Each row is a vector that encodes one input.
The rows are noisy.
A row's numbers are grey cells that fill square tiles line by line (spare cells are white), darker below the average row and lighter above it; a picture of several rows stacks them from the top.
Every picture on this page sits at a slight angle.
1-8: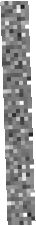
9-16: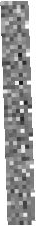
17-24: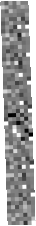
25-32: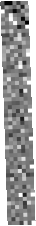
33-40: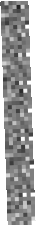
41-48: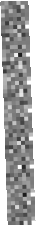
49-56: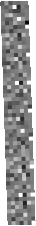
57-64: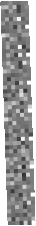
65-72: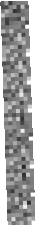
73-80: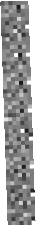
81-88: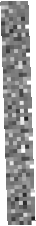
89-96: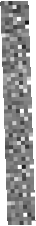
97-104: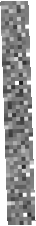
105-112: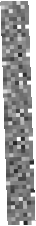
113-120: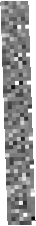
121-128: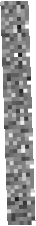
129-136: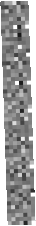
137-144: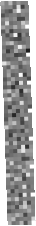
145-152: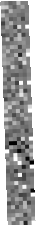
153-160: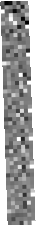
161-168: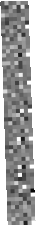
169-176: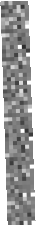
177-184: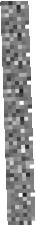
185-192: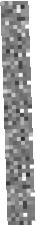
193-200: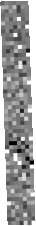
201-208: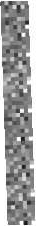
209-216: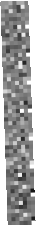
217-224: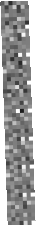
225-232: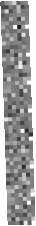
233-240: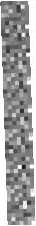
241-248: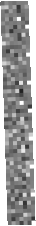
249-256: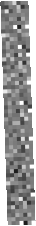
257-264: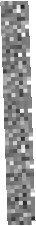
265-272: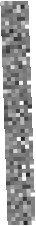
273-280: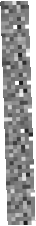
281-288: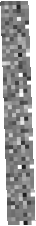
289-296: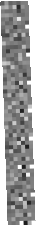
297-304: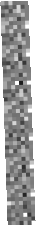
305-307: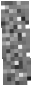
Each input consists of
a list of up to two points on a 4-point line.
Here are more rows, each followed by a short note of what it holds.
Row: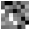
the empty list
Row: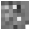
a list of two items
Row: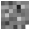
a list of two items
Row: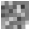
a list of one item
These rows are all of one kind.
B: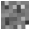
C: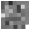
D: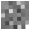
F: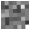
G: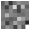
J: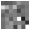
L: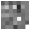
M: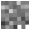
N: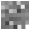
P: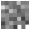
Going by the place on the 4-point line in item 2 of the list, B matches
F, M, N and P.
